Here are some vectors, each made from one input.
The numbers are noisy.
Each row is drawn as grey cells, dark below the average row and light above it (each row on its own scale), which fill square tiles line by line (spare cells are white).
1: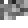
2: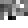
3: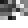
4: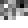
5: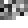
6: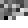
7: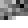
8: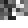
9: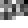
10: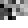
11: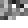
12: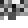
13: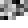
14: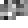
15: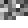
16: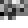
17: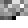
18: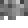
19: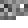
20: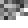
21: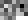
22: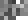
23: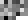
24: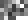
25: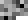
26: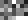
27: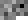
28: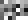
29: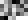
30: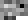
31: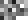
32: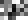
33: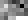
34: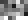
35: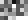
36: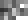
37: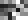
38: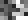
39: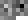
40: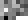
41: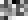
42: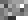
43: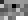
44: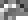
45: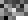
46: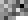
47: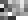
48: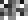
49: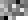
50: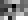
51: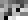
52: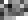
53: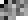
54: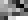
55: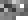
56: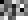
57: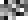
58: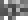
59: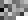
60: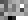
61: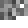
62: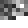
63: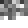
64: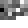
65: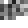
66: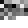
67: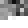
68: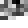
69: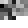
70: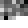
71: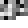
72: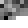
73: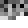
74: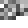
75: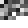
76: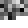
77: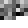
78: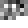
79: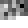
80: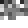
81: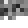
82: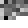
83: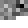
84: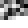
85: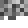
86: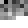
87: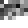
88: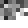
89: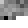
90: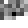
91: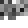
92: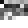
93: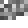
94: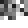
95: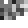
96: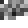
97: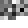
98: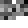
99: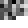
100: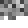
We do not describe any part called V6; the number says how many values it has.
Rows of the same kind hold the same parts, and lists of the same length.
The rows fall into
2 kinds.
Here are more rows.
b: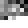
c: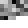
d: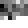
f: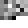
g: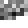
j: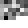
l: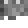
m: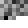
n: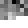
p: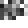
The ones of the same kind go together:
b, c, j, m, n
d, f, g, l, p

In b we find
a node of a 7-node tree and a value of V6.
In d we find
three true/false values and a value of V6.
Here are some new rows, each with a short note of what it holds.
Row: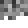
three true/false values and a value of V6
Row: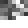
three true/false values and a value of V6
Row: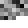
a node of a 7-node tree and a value of V6
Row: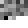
a node of a 7-node tree and a value of V6
